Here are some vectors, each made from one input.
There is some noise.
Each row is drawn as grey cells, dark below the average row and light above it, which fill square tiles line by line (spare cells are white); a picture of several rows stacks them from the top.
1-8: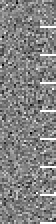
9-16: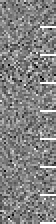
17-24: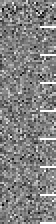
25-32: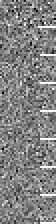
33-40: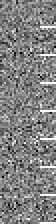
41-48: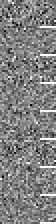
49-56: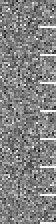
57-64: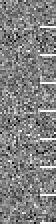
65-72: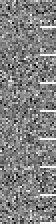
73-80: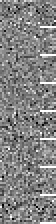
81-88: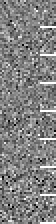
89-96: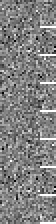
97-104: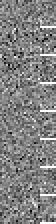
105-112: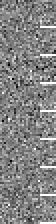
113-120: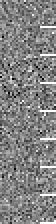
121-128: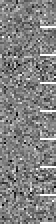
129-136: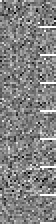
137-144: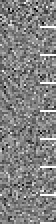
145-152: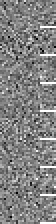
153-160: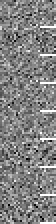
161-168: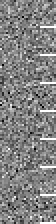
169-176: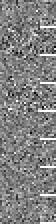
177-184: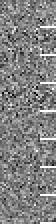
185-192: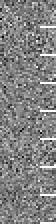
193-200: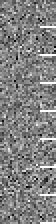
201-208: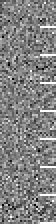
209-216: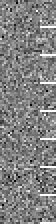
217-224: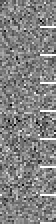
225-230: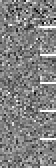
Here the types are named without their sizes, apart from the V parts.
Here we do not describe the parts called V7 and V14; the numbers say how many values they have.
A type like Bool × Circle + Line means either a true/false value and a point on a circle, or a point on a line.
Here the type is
(Label + Tree × V14) × V7.
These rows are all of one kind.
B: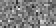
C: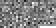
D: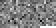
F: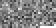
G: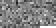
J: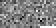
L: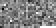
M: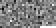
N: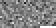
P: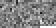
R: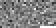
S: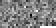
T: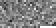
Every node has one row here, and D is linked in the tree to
N and T.
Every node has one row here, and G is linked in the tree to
F and M.
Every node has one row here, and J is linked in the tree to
M.
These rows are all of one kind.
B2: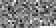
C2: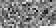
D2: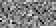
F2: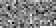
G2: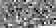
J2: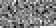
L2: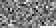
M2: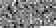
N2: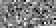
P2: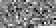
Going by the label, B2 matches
C2 and L2.
